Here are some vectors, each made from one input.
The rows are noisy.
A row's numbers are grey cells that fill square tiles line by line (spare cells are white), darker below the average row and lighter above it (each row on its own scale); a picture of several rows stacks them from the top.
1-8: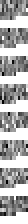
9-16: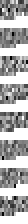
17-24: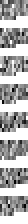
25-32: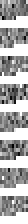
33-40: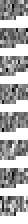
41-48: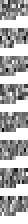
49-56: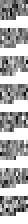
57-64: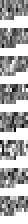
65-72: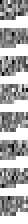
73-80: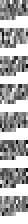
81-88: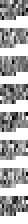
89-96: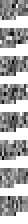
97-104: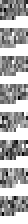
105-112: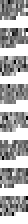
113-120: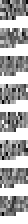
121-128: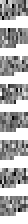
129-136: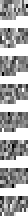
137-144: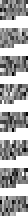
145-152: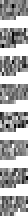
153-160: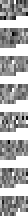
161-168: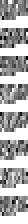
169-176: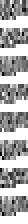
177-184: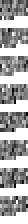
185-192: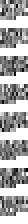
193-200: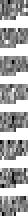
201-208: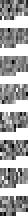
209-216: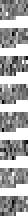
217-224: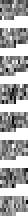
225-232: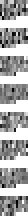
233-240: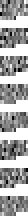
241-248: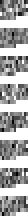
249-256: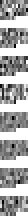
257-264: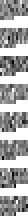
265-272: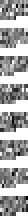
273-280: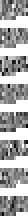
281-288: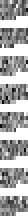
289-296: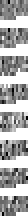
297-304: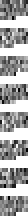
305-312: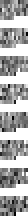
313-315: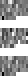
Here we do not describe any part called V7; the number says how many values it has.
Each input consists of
a value of V7, together with either a point on a 6-point circle and a true/false value, or one of 9 labels.
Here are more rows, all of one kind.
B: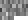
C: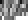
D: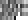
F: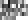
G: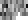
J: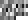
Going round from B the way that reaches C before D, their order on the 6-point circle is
B, G, C, D, F, J.
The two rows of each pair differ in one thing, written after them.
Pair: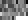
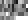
the value of V7
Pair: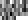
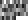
the value of V7
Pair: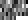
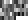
the value of V7
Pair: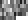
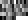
the value of V7
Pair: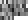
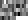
the value of V7
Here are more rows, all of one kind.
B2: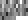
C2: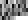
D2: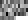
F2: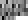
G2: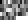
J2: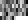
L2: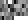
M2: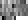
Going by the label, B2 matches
D2 and J2.
